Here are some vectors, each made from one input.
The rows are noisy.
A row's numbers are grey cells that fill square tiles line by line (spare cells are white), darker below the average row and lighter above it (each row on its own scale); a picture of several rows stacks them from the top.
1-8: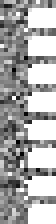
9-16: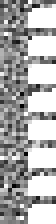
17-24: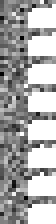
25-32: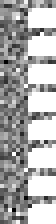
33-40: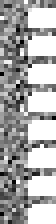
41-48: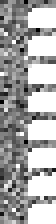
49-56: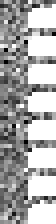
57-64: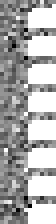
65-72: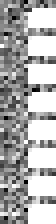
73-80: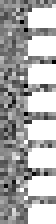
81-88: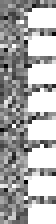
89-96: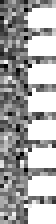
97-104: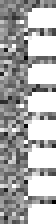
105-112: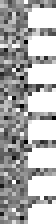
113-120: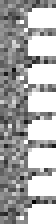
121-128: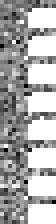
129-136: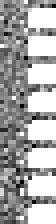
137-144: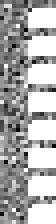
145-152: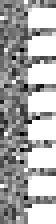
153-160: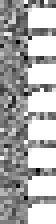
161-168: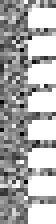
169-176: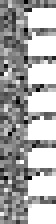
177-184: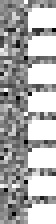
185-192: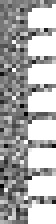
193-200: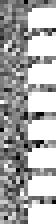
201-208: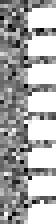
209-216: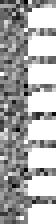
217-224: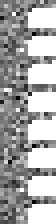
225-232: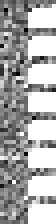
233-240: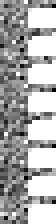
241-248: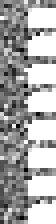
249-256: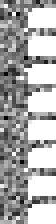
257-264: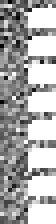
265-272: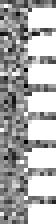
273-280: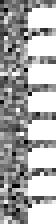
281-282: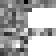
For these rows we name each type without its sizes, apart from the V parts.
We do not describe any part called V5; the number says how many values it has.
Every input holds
a list of items, each a point on a line and a value of V5.
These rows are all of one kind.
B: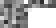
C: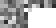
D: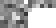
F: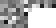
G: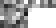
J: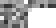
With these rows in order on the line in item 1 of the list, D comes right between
F and G.
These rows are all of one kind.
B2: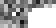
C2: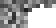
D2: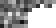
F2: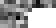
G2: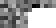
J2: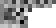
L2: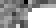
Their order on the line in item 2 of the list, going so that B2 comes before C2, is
J2, B2, L2, G2, C2, F2, D2.
